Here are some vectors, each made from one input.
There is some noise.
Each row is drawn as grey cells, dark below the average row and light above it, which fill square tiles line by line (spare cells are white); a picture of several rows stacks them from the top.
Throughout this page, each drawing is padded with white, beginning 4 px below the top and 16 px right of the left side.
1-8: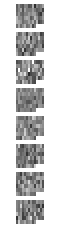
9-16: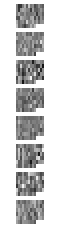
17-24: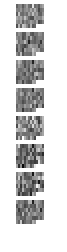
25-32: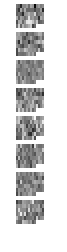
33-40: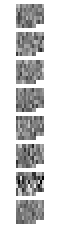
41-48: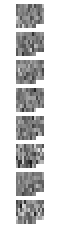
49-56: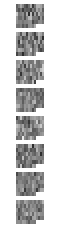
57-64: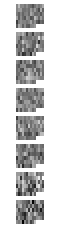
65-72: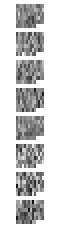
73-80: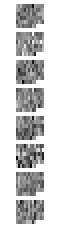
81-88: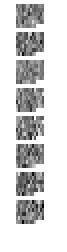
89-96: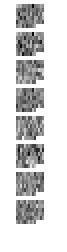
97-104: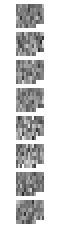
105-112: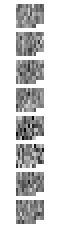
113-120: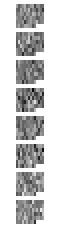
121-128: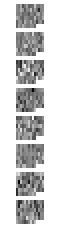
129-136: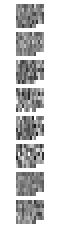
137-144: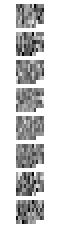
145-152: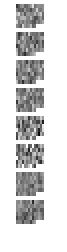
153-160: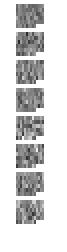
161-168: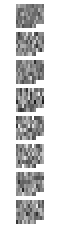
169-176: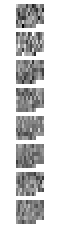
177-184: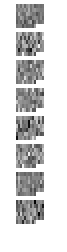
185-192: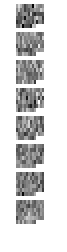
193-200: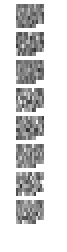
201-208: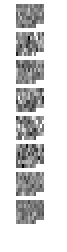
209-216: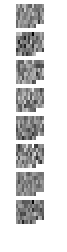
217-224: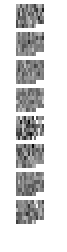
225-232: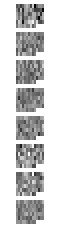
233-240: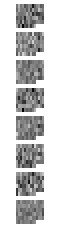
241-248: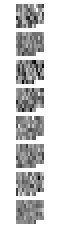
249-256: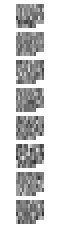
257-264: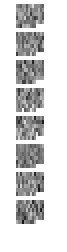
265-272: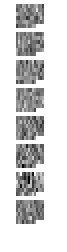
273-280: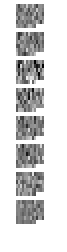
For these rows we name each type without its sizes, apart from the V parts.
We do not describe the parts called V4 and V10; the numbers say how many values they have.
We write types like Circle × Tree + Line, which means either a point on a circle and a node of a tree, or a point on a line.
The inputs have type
Label + (Line + V4) × V10.
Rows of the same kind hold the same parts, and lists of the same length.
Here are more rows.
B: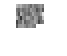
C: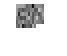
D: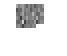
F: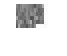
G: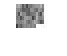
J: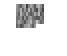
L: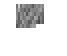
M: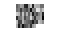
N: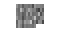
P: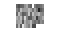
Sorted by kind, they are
B, C, D, F, G, L
J, N, P
M

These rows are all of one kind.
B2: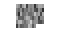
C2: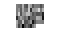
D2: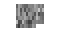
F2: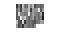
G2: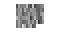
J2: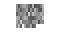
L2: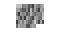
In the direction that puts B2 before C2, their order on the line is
G2, F2, J2, B2, C2, D2, L2.
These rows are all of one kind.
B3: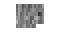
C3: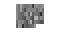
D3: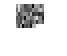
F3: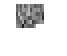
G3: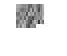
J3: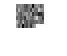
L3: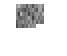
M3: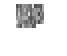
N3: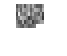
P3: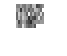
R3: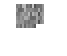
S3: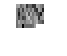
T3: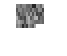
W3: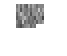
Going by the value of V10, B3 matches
D3, J3, M3 and T3.
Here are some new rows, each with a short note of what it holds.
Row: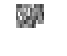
a value of V4 and a value of V10
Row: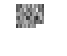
a label
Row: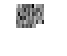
a value of V4 and a value of V10
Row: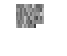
a value of V4 and a value of V10
